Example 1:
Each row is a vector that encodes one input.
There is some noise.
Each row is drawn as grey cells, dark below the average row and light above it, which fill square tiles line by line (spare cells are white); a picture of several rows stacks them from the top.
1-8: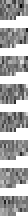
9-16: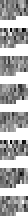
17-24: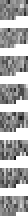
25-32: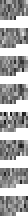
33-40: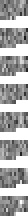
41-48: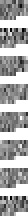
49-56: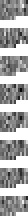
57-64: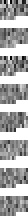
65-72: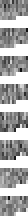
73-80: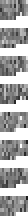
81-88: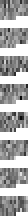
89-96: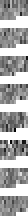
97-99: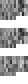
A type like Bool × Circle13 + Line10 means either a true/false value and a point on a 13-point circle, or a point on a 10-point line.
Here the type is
List2(Line8).
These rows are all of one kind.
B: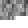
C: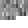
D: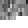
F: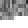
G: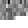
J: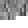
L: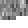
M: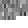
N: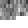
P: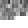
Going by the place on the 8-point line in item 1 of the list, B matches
C, J and M.
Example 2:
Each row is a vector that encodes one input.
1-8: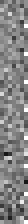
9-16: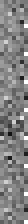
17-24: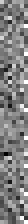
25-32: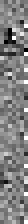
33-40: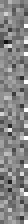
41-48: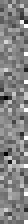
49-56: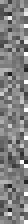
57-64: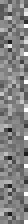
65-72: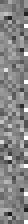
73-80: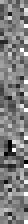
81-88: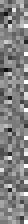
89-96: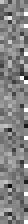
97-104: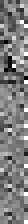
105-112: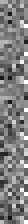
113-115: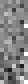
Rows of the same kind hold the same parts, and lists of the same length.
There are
3 kinds of row.
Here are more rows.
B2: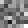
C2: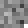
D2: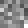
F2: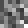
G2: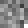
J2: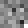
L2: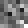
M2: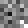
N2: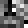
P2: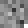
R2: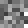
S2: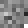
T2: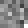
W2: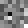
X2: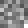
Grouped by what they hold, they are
B2, F2, L2, M2, R2, W2
C2, D2, G2, J2, P2, S2, T2, X2
N2

